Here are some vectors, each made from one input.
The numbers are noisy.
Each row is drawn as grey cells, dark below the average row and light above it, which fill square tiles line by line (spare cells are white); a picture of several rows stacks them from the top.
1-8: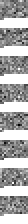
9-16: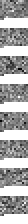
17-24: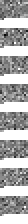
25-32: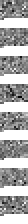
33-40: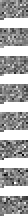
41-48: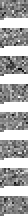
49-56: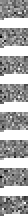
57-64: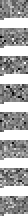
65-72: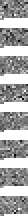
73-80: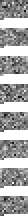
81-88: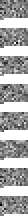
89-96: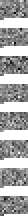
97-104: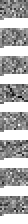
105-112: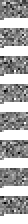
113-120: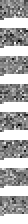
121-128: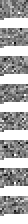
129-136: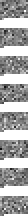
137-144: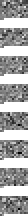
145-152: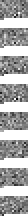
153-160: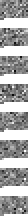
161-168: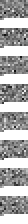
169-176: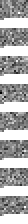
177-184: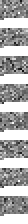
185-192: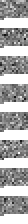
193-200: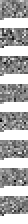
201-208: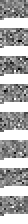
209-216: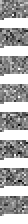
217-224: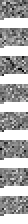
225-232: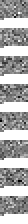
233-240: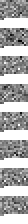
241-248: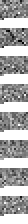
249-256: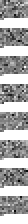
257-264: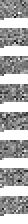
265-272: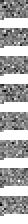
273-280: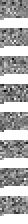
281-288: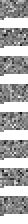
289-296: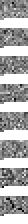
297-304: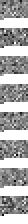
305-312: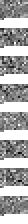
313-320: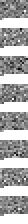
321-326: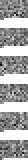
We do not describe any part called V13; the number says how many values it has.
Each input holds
a point on a 6-point line, together with either a point on a 3-point line and a point on a 5-point line, or a value of V13.
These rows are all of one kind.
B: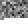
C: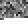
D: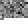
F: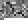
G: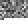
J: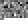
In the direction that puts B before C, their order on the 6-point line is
G, F, D, B, J, C.
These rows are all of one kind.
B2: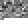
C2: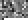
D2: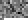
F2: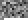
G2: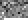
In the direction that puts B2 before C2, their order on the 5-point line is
D2, F2, G2, B2, C2.
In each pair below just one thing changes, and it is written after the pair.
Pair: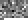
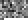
the place on the 5-point line
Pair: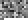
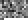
the place on the 3-point line
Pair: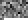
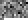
the place on the 3-point line
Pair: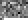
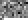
the place on the 3-point line
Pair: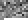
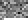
the place on the 3-point line
